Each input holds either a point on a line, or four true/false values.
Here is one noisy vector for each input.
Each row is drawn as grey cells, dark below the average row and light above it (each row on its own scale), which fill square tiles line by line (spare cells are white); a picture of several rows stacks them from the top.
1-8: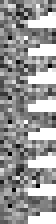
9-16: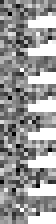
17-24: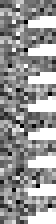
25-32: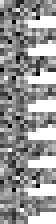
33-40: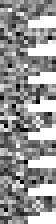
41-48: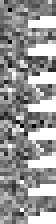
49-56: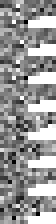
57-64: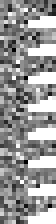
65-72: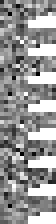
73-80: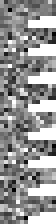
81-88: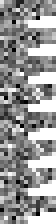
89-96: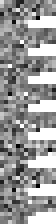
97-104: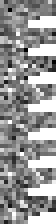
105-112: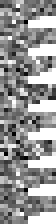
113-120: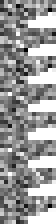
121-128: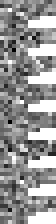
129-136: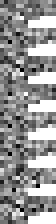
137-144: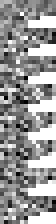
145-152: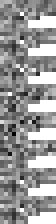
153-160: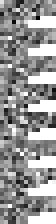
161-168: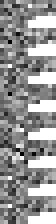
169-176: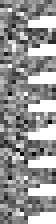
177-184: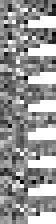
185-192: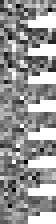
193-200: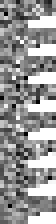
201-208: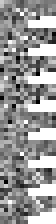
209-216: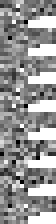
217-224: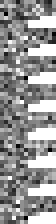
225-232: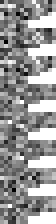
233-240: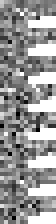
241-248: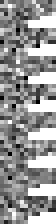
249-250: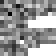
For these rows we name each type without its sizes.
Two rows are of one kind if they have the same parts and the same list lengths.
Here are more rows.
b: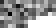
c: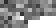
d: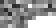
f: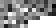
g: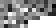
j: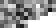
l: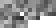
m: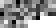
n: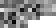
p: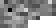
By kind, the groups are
b, d, j
c, f, g, l, m, n, p

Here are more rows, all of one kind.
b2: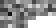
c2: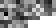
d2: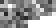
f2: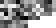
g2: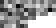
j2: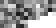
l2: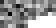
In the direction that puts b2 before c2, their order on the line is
b2, l2, g2, j2, d2, f2, c2.
